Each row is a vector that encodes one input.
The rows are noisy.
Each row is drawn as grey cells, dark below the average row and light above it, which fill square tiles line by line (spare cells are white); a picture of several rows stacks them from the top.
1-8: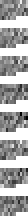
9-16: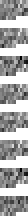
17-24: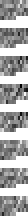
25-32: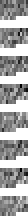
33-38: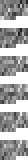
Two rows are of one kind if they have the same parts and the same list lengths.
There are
2 kinds of row.
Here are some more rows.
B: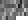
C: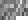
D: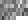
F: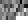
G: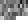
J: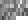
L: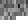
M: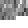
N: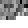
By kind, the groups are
B, F, G, L, N
C, D, J, M

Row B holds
a point on a 4-point line.
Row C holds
a point on each of two 3-point lines.
